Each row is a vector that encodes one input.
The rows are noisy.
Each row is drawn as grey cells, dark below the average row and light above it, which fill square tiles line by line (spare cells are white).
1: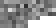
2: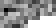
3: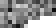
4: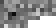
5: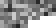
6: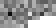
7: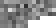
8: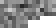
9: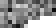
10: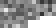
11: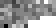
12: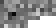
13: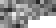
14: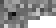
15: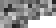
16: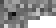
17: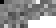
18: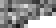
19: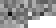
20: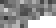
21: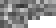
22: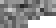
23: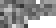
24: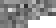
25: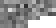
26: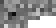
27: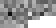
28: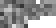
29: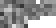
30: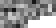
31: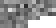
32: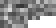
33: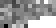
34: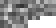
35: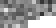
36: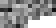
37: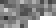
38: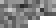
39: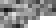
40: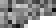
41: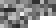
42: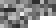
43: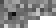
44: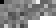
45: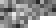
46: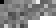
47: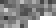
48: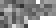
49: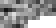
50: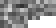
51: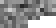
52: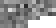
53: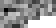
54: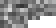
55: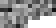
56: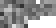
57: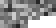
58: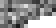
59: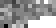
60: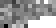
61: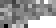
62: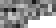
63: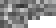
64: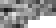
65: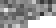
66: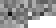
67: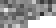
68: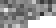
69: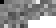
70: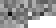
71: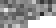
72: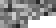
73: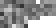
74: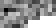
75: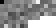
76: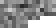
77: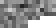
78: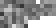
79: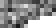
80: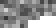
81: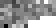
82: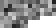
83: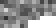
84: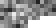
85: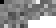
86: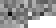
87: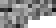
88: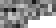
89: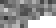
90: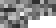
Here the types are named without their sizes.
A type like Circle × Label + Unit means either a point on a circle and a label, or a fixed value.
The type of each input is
Line + Tree.
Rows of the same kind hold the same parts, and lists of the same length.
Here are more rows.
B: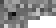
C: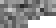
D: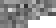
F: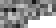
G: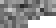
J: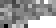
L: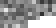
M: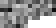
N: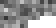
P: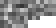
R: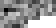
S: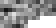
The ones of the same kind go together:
B, C, D, G, J, L, N, P
F, M, R, S

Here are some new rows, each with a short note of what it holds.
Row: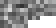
a point on a line
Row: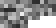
a node of a tree
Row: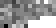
a point on a line
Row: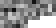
a node of a tree
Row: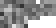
a point on a line
